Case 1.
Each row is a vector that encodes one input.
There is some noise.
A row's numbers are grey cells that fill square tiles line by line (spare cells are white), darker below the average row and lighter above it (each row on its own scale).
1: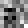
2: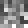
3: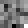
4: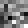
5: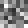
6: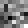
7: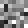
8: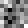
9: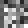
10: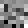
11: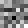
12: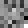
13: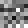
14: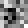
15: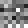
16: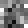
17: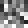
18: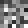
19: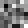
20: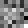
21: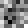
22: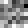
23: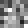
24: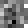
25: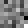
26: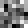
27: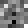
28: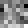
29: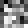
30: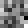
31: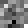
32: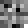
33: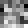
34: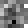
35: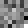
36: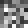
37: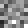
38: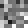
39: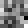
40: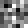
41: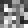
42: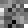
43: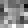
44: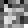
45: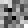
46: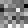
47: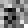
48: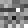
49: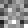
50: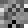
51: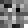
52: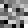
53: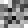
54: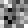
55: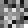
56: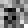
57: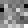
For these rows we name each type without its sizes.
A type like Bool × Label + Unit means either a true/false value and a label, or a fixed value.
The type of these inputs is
Bool × Bool × Bool + Line.
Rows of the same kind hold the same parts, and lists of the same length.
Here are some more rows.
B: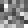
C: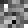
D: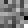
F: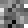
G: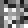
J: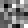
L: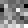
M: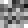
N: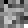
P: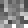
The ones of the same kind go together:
B, C, D, F, G, L, M, N, P
J

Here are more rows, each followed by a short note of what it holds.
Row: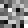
a point on a line
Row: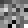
three true/false values
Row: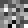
three true/false values
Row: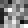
a point on a line
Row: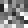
three true/false values
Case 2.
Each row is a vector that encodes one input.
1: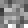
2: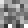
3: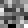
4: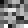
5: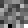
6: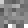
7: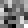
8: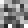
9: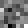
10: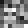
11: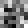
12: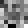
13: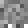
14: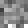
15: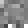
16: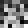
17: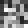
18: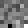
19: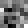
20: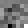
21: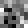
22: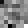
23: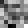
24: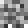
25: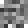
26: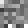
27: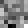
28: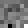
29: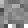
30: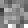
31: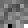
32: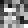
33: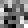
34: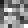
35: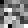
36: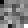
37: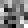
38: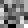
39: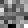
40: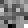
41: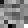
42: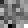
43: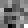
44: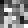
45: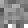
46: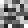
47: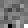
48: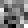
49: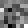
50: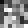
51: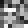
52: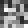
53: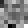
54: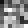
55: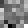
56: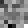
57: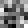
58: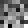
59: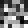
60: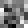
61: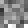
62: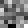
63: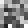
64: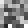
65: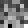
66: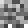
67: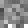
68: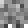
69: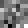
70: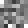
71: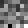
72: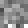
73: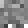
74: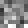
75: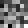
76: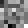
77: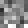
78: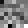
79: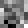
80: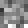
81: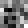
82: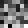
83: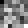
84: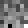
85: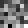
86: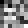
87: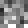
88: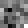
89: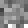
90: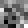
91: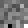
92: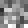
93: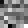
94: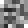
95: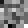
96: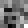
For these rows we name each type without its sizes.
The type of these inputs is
Bool × Line.
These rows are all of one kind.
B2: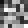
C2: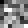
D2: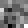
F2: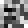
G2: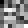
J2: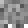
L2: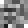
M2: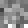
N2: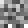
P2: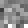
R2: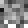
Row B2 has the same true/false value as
C2, D2 and G2.
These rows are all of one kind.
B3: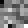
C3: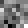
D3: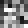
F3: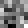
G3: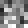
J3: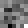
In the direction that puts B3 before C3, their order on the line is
F3, B3, D3, C3, G3, J3.
